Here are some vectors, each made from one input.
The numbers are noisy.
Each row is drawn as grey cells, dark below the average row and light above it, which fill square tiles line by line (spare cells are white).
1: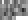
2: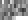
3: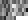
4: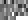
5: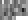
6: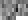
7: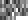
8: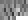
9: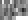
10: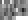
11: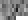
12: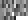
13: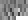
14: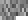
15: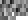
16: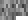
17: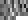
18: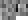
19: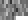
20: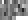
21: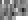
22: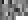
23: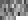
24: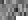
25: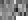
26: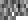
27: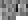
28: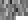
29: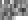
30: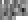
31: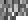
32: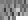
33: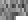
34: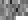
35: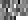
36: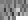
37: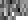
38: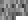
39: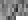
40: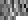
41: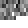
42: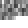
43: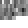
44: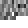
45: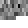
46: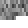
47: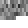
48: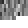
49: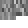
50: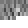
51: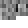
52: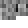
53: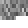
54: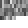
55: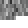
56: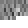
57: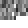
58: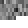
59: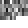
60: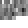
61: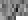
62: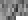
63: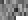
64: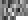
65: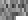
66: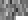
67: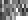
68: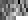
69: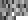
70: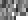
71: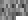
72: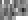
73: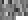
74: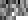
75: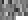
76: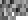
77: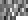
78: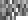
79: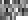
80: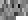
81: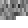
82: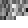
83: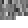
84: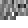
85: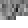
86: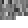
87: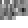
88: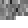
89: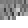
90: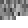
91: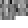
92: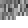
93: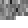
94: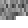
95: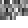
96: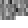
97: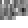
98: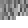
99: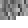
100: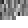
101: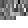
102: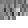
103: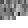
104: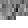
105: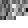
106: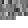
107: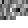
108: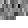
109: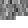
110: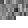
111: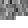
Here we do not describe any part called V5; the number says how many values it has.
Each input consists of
a value of V5, together with either one of 6 labels, or a node of an 8-node tree.
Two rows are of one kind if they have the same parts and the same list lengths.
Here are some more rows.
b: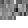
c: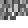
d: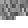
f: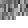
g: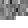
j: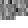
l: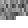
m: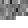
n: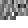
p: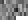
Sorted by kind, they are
b, d, f, g, j, l, m, p
c, n

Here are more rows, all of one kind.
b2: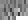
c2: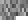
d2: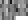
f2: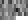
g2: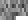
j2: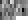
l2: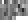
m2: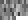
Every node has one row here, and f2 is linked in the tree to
m2.
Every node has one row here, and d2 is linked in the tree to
c2.
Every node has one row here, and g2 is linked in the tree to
b2, c2 and m2.
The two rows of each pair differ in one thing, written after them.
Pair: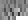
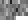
the value of V5
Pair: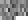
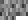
the node of the tree
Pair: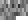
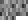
the node of the tree
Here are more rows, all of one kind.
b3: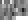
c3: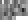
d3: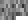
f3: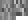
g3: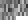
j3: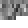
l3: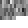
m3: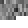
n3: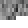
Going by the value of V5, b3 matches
c3 and l3.
